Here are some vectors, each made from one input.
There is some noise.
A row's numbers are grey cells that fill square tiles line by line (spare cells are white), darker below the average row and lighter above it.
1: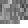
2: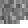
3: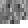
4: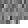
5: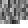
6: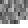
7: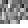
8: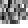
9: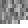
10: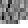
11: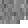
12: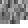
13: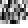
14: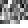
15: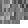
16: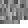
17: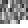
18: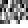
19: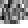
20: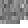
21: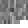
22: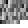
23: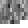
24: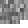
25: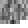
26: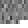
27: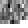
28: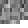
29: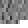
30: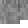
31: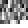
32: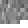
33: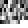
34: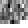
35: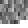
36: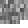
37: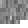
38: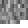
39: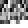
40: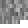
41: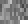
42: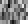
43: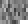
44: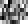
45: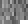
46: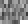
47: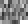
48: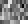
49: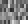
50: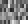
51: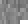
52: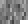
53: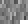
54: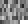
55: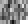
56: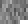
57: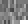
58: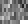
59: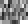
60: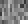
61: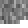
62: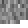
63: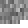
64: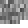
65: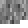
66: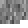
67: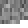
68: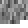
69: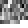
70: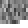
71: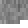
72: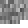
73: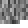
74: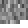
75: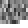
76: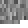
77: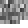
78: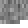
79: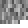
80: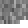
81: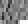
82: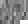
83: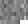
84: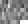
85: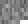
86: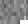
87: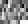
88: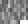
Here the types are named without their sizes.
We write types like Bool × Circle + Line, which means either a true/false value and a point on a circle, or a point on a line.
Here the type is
Tree.
